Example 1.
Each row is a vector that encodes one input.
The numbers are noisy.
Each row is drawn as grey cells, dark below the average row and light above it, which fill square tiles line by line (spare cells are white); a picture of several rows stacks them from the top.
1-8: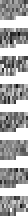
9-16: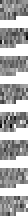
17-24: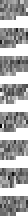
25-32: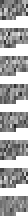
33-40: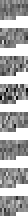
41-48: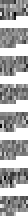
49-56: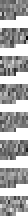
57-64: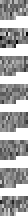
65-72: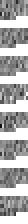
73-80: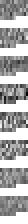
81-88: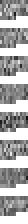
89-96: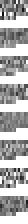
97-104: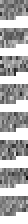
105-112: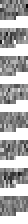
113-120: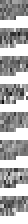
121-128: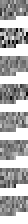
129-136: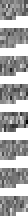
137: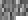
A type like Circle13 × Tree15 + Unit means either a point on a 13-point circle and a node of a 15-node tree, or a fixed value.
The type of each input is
List2(Line4).
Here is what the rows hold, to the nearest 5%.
All of them are lists of up to two points on a 4-point line: about 5% are empty, 45% hold one and 50% two.
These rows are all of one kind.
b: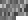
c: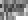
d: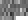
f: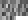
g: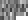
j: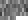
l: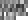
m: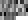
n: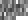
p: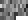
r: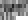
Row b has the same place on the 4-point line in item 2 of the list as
j, n, p and r.
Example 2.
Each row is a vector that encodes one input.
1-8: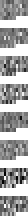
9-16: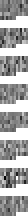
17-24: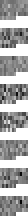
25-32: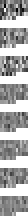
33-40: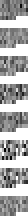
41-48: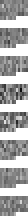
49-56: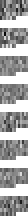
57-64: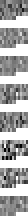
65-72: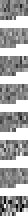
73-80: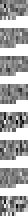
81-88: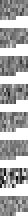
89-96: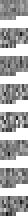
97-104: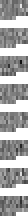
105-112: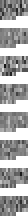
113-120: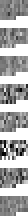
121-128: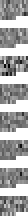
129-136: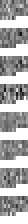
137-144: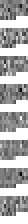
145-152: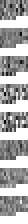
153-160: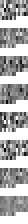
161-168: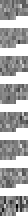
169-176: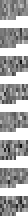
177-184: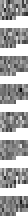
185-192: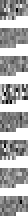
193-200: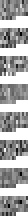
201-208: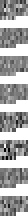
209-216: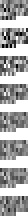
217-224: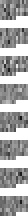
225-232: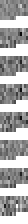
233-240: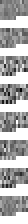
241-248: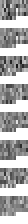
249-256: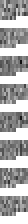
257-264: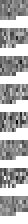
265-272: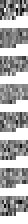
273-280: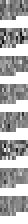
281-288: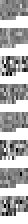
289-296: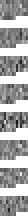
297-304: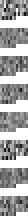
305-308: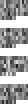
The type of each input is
Bool × Tree9.
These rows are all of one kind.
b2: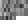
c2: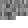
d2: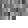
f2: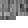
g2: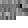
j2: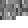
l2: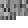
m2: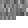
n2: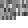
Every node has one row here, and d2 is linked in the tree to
c2.
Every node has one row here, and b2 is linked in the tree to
f2 and m2.
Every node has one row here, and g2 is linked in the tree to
c2, m2 and n2.
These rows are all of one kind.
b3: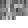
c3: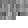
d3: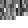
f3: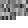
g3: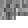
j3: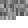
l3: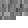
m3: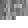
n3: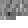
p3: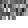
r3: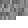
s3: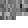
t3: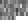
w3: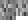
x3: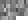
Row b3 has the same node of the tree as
f3, m3, s3 and w3.
